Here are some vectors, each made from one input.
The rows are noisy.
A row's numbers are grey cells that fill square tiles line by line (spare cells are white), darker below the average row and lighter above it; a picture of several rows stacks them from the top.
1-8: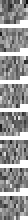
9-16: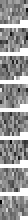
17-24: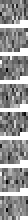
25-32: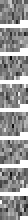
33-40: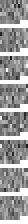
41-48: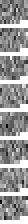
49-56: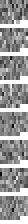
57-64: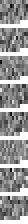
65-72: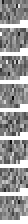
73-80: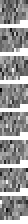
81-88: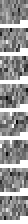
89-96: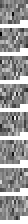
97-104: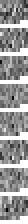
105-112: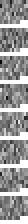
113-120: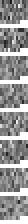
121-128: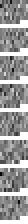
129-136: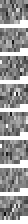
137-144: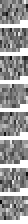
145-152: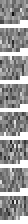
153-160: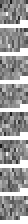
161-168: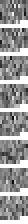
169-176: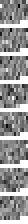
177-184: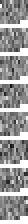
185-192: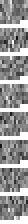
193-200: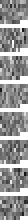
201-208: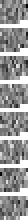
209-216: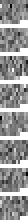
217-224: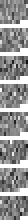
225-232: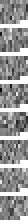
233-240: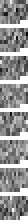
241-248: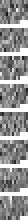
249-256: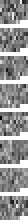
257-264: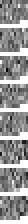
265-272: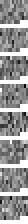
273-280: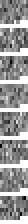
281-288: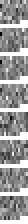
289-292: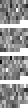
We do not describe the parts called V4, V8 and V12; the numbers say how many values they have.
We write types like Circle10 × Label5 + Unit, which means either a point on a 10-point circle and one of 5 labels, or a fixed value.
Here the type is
Bool × Circle10 × (Line6 × (Tree9 + V8) × V4 + V12).
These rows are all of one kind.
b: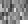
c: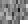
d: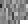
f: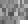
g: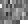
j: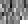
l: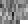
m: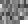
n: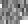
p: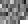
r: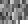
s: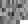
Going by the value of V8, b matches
d, f and r.
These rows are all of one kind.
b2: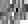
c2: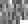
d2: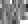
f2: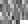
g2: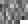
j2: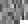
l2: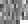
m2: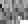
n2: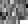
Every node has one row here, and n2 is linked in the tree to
c2 and j2.
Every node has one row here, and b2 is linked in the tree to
d2.
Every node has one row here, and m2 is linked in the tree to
g2 and j2.
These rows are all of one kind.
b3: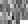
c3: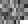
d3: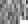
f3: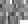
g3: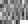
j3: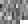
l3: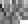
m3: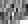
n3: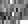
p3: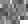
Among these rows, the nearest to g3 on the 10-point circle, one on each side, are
c3 and d3.
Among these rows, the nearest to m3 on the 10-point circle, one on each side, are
l3 and n3.
